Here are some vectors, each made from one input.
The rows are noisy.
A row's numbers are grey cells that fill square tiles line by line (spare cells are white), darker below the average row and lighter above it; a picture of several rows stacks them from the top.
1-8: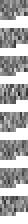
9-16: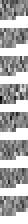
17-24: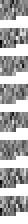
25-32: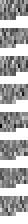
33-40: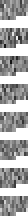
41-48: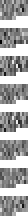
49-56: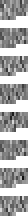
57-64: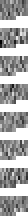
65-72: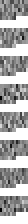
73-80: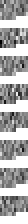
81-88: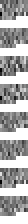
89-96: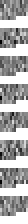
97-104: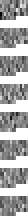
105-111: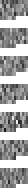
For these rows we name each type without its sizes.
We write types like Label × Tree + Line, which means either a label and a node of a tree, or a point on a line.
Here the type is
Bool × Bool × Bool + Circle.
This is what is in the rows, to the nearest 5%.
About 45% of them hold a point on a circle. The rest hold three true/false values.
